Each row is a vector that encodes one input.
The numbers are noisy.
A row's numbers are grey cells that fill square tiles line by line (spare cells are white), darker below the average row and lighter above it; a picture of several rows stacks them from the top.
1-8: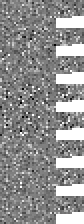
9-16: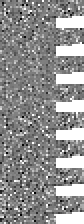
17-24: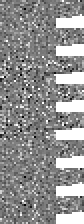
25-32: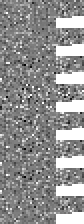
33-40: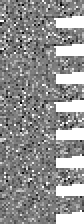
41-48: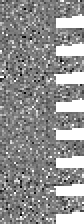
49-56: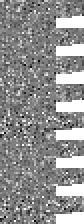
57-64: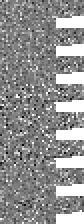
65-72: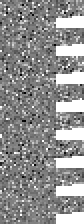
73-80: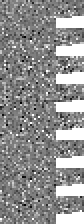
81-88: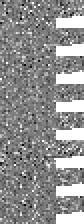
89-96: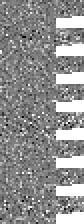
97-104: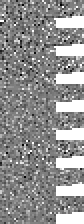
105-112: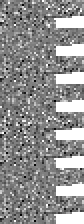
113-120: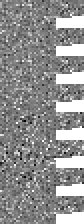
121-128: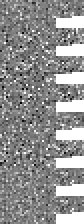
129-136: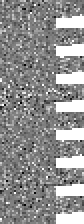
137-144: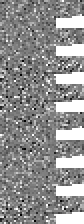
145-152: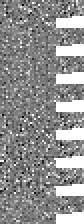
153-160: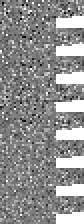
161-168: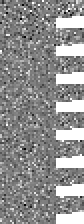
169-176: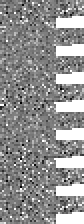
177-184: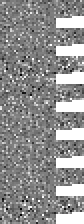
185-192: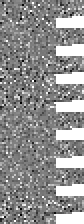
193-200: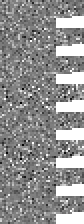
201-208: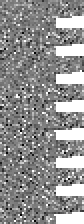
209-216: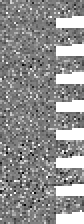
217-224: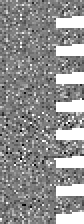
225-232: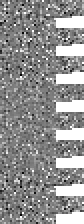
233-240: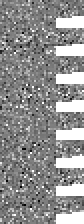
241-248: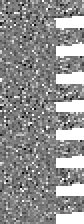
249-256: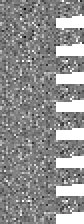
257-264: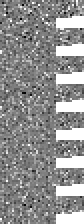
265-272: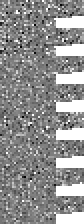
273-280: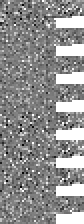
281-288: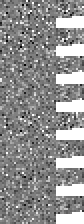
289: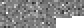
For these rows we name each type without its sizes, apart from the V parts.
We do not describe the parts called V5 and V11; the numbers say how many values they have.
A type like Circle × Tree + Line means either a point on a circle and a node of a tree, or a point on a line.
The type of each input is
Bool × V11 + Line × (Line + V5).
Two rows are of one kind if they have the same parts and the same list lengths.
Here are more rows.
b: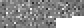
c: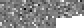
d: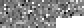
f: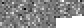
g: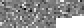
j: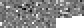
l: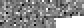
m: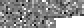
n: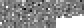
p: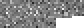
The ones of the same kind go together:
b, p
c, f, g, j, n
d, l, m

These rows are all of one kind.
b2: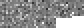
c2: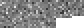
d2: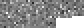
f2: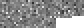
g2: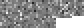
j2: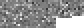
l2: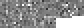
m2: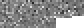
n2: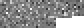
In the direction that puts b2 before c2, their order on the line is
l2, j2, m2, g2, b2, c2, f2, d2, n2.
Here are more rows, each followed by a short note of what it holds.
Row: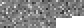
a point on a line and a value of V5
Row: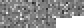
a point on a line and a value of V5
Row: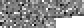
a true/false value and a value of V11
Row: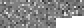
a point on a line and a value of V5
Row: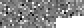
a true/false value and a value of V11
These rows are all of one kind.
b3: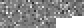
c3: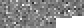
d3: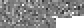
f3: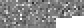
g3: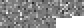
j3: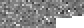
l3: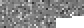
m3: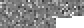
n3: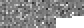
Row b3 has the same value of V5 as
c3 and j3.
